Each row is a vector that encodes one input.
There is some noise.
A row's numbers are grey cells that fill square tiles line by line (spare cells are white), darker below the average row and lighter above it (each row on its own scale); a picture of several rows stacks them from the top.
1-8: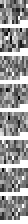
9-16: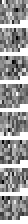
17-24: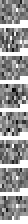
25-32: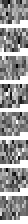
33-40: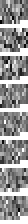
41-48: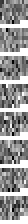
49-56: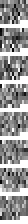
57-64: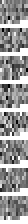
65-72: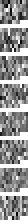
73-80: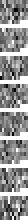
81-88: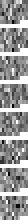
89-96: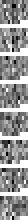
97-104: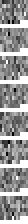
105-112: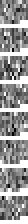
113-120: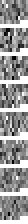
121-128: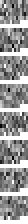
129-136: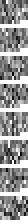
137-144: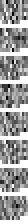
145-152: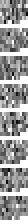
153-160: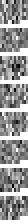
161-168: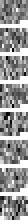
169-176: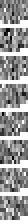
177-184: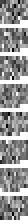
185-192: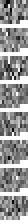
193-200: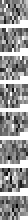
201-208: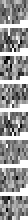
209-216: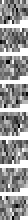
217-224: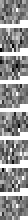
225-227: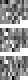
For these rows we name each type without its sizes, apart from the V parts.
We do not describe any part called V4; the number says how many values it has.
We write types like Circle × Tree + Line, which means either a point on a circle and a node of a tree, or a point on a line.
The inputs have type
Label × Label × Label + V4 × V4.
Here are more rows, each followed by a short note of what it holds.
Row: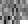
three labels
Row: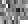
three labels
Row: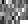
two values of V4
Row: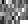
two values of V4
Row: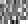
three labels
